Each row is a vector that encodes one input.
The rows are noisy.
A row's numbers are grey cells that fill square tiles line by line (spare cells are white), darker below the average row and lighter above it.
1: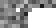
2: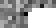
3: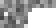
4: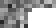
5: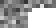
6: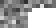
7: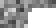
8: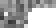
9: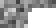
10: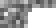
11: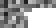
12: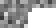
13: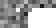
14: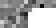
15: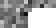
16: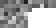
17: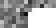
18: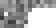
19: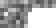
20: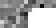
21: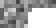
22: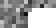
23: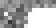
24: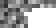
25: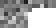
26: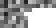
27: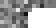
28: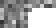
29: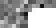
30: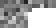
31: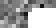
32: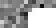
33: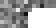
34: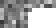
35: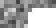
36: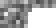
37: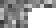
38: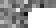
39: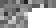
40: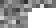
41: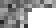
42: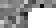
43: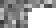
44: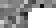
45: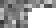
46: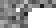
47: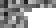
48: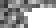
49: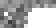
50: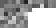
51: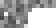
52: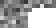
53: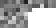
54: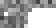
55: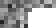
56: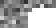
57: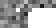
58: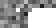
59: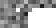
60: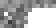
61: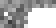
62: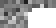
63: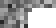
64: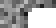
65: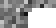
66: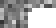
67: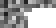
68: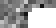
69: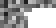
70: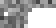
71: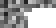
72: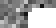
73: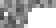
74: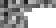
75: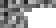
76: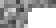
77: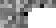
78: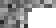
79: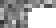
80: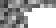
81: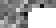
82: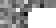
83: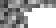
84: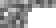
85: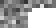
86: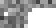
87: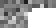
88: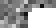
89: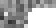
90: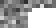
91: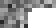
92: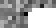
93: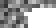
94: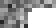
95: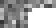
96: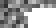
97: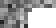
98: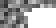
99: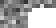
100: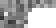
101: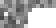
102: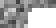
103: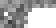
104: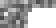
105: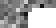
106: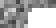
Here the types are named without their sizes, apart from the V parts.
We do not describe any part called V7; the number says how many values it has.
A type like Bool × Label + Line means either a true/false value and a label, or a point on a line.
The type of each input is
Bool × V7 + Line.
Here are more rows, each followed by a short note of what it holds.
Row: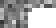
a point on a line
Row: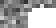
a point on a line
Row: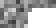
a true/false value and a value of V7
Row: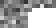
a point on a line
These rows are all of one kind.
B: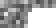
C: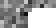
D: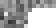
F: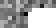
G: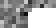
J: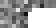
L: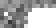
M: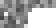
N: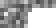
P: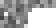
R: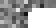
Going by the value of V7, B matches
J, N and R.
